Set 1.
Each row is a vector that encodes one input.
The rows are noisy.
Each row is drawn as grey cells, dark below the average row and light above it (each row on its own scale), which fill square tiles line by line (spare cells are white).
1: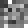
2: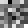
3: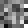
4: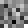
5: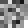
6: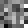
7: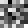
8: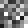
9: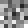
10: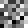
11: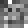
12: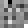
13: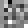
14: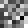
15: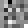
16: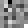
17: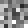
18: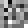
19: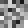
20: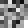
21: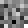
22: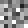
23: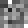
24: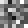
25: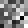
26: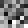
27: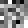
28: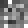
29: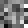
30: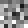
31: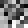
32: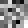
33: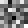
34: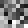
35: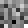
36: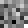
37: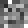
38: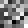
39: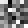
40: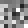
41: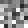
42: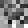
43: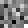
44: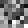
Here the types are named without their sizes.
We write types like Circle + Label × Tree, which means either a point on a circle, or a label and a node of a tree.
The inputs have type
Bool × Bool × Bool + Unit.
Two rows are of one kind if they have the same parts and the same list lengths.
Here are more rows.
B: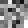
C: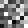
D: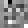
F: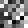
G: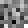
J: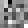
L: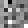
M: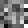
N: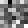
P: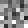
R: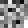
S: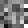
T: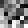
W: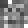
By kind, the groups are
B, C, D, F, G, J, L, N, P, R, T, W
M, S

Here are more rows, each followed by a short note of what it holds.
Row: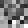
three true/false values
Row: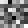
three true/false values
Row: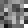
a fixed value
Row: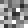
three true/false values
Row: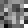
a fixed value
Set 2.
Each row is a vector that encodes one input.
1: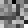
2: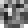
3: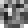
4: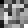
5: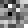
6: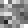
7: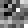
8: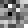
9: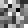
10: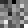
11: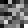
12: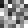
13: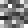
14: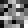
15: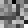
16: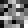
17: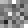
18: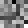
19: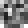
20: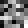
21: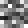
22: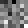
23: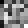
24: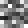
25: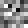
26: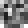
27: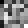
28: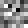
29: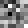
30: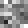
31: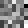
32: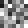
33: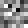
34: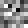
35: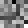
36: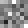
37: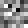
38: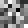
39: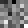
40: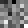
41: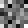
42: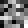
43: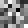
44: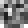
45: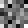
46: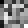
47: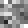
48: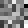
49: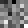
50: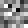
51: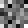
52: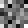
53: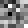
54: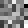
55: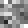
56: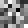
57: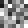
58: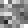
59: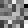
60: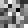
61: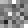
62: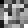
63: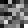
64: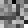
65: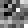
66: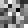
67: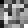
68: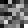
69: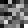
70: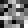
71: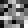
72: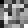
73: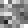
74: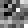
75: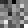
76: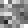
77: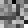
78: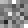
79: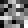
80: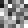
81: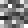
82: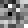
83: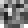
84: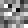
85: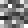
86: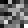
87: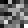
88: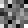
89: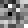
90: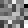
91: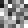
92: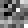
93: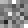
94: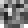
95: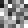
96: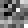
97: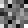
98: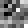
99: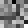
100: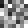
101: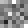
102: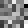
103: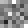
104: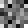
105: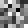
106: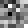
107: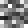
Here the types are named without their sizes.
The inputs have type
Bool × Bool × Bool × Bool.
